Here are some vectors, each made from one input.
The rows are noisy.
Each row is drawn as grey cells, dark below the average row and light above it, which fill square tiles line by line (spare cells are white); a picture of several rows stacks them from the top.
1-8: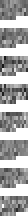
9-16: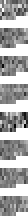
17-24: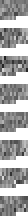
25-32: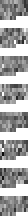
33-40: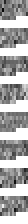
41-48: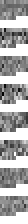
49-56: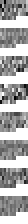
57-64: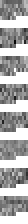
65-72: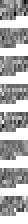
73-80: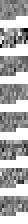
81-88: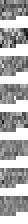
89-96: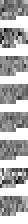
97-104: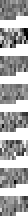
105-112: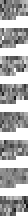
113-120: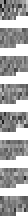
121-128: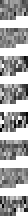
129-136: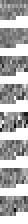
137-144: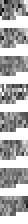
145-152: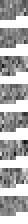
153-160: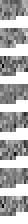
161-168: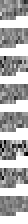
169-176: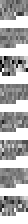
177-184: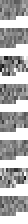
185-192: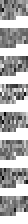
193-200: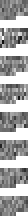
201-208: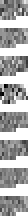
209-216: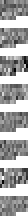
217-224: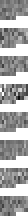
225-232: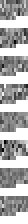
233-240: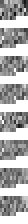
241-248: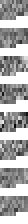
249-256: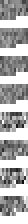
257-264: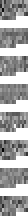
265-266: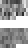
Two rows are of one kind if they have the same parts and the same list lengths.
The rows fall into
4 kinds.
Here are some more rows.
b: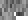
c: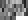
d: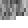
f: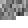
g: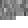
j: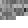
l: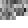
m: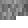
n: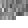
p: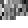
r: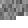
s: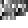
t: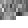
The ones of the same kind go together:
b, f, m, n, r, t
c, p
d, s
g, j, l

